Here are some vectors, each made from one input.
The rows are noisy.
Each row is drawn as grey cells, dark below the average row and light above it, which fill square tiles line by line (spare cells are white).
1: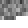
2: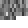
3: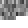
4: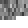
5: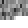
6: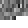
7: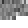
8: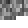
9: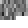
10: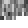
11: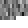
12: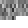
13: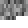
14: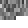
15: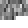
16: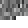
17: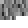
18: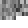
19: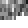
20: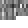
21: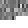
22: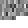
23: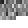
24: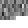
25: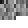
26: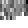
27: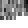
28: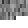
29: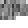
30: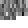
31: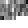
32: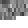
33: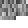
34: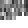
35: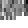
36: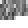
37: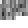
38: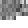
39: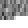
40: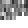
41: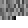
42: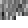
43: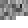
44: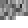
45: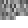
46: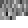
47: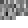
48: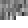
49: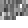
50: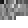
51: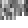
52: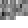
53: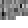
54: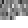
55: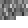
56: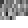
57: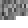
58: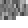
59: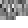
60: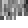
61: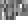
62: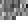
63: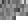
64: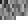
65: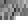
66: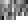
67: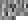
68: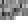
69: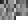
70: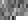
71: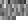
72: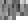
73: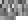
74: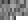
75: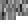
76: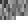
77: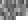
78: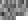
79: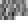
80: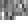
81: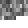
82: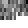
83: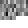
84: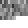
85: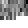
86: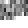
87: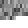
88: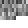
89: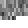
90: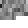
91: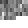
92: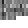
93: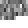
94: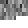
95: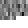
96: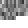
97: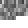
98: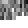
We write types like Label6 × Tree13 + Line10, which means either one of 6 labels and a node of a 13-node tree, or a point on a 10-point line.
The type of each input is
(Bool × Bool × Bool × Bool + Circle6) × Circle6.
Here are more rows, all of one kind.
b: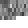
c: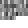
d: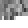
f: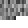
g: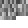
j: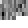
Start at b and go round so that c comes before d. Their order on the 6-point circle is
b, g, c, d, j, f.
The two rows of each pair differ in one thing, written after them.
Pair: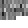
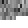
the place on the 6-point circle
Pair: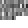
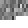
the place on the 6-point circle
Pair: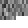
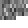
one of the four true/false values
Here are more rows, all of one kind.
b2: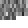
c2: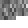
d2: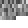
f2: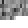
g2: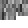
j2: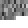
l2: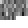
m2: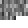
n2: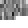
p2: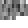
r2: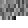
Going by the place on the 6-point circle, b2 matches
c2, g2, m2 and r2.
